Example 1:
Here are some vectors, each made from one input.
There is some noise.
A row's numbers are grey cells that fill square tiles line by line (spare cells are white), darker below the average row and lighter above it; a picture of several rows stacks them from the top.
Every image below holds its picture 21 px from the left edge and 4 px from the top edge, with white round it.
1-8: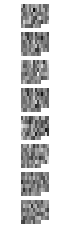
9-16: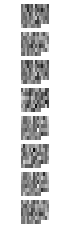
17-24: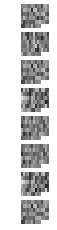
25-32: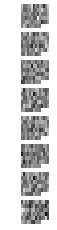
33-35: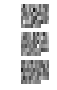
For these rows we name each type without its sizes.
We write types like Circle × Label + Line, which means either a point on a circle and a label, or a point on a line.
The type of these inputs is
Line.
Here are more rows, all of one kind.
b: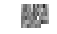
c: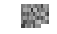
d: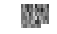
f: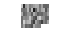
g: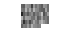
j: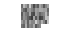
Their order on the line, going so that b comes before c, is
f, b, j, c, g, d.
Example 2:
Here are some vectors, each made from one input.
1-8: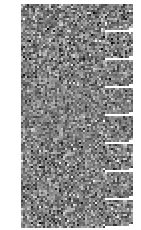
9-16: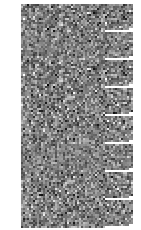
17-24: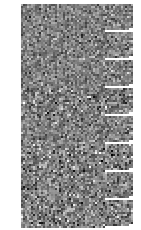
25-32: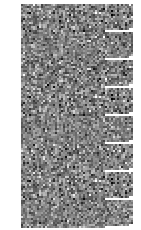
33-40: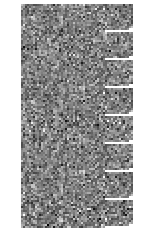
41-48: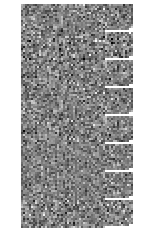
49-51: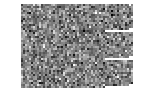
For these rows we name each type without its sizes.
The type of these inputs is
Tree.
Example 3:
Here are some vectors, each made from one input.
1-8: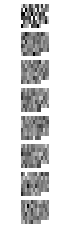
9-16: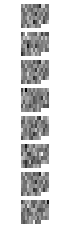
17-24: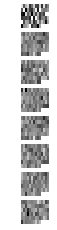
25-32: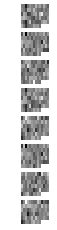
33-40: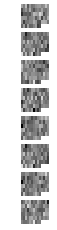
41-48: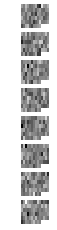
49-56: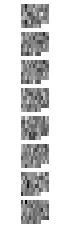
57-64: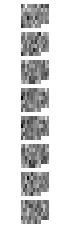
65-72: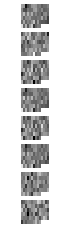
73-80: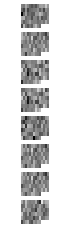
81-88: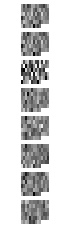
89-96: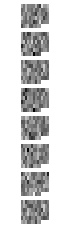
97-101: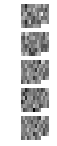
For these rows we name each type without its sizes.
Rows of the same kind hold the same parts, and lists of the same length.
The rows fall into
2 kinds.
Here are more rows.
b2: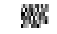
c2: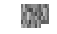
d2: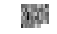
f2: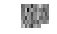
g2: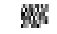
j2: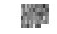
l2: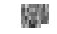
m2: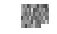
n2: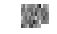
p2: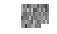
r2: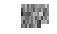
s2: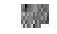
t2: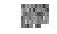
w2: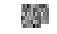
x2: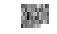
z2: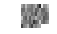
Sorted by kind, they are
b2, g2
c2, d2, f2, j2, l2, m2, n2, p2, r2, s2, t2, w2, x2, z2

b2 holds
a fixed value.
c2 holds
a point on a circle.
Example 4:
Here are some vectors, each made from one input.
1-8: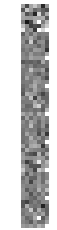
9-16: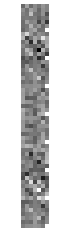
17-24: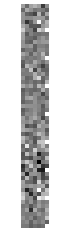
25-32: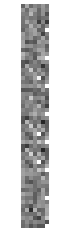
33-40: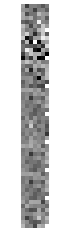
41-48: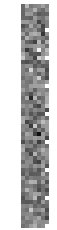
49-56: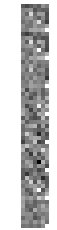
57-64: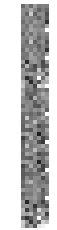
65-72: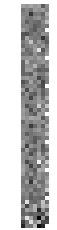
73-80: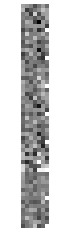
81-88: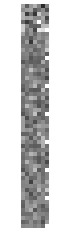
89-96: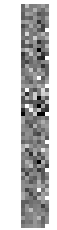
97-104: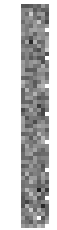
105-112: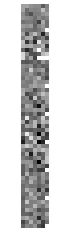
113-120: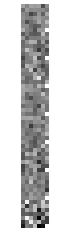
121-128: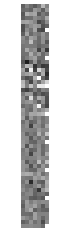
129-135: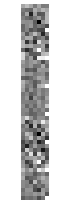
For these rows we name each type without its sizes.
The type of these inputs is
Bool × Bool × Bool.
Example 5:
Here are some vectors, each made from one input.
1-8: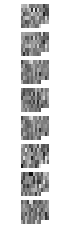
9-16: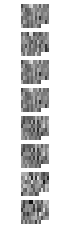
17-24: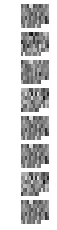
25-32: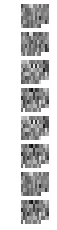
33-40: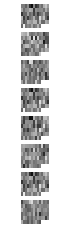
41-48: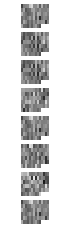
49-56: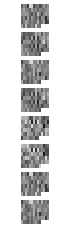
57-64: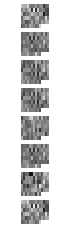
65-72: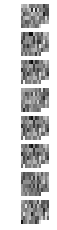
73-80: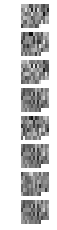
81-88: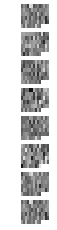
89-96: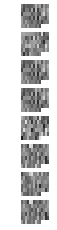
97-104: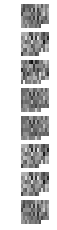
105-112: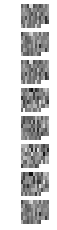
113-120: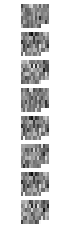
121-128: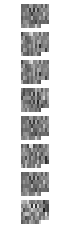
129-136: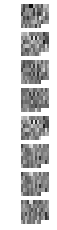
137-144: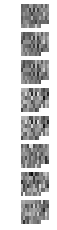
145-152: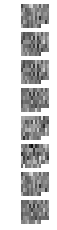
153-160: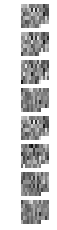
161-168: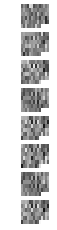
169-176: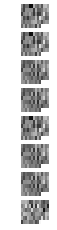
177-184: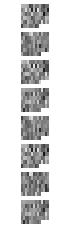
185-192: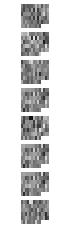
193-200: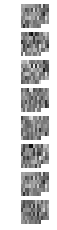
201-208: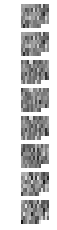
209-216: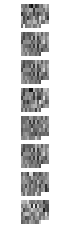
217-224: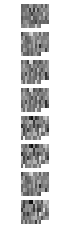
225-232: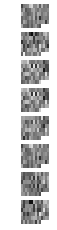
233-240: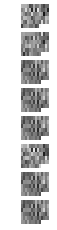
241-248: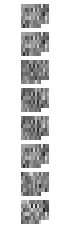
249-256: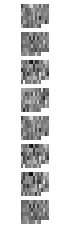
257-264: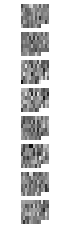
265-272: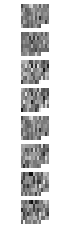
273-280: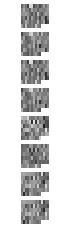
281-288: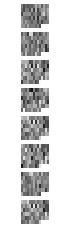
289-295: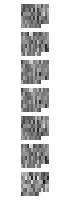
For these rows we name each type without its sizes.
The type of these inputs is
Line.
